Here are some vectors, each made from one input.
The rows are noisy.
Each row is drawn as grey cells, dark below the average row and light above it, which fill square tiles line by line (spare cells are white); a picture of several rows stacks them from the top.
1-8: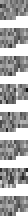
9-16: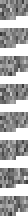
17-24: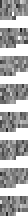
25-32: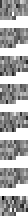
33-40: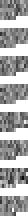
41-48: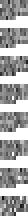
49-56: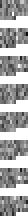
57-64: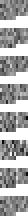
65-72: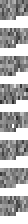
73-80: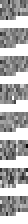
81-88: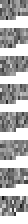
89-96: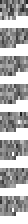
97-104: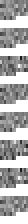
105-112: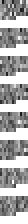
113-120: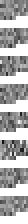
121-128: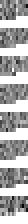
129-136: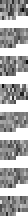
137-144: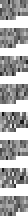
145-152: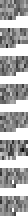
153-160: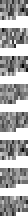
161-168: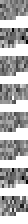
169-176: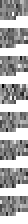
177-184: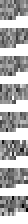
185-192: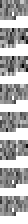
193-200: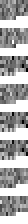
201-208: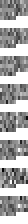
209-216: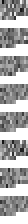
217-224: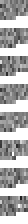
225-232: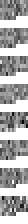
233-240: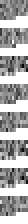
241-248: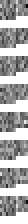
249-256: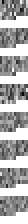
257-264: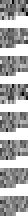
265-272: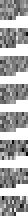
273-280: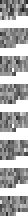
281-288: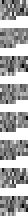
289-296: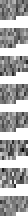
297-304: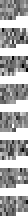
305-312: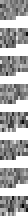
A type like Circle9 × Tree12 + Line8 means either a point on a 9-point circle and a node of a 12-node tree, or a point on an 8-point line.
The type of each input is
Bool × Line4 + Label5 + Line9.
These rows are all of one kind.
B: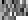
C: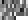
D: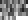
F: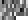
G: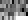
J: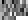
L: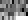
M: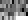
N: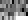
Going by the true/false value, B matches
C, F and J.
